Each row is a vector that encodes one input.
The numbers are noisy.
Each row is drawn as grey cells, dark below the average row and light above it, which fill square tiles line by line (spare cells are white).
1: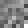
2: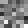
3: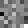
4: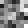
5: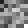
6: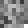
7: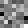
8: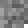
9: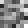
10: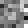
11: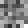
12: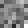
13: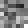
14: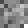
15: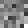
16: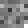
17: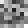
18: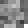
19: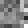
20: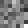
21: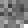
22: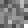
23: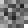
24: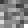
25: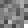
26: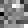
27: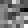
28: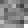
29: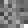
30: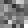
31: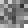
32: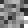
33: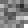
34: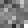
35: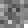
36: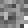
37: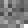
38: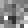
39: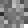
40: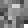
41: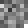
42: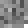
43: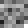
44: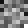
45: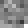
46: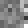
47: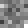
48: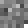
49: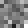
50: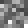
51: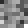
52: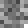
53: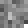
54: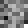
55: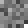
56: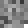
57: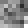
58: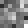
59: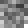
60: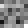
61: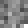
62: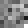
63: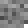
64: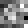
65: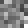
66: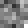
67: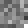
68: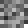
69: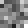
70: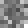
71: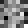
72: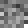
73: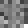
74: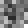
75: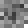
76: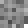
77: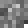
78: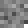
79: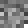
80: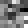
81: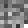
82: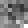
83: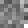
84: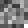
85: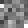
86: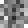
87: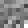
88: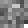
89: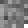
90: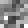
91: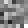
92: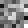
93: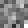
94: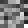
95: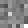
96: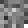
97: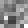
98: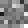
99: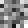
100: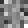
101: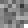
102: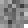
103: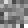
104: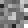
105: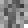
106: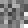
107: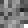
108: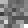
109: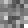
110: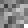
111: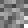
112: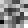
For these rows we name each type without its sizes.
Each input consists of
either a label, or a point on a line, or three true/false values.
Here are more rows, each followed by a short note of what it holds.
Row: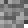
a label
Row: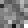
a point on a line
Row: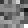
three true/false values
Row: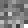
a label
